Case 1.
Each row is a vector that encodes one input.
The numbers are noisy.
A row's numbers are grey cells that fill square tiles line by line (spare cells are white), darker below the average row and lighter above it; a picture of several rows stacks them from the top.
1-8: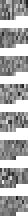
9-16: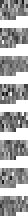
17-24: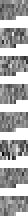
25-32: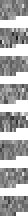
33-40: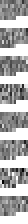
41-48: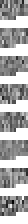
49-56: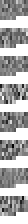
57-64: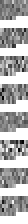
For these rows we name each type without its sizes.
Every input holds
either a point on a circle, or a fixed value.
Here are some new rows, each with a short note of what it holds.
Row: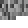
a fixed value
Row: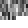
a fixed value
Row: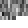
a fixed value
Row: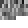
a fixed value
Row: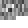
a point on a circle
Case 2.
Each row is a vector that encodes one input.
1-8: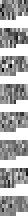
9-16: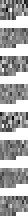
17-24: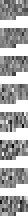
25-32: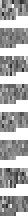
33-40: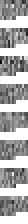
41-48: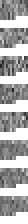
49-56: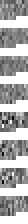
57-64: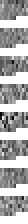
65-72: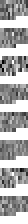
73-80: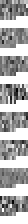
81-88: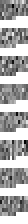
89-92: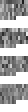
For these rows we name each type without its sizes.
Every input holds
either a point on a circle, or a fixed value.
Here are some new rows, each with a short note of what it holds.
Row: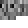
a fixed value
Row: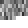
a point on a circle
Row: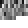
a fixed value
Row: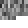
a fixed value
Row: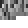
a fixed value
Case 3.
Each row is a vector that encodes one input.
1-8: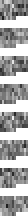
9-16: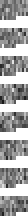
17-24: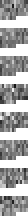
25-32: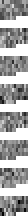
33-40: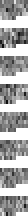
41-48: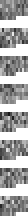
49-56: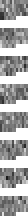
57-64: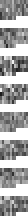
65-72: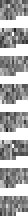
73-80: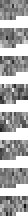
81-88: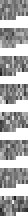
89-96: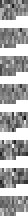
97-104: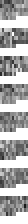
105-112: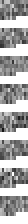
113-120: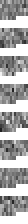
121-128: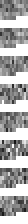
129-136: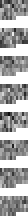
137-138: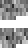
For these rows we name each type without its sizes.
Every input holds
a point on a line.
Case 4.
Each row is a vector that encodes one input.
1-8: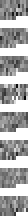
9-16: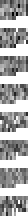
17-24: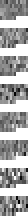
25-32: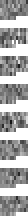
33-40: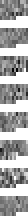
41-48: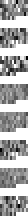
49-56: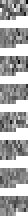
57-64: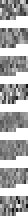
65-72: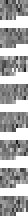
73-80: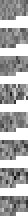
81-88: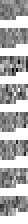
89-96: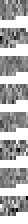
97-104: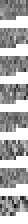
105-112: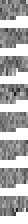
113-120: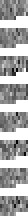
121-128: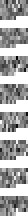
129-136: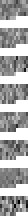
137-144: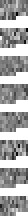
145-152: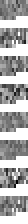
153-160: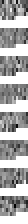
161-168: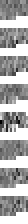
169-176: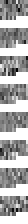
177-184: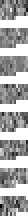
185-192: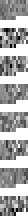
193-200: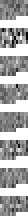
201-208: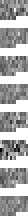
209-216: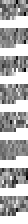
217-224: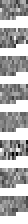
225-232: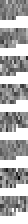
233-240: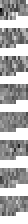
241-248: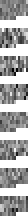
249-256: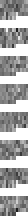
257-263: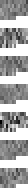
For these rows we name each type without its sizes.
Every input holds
a point on a circle.
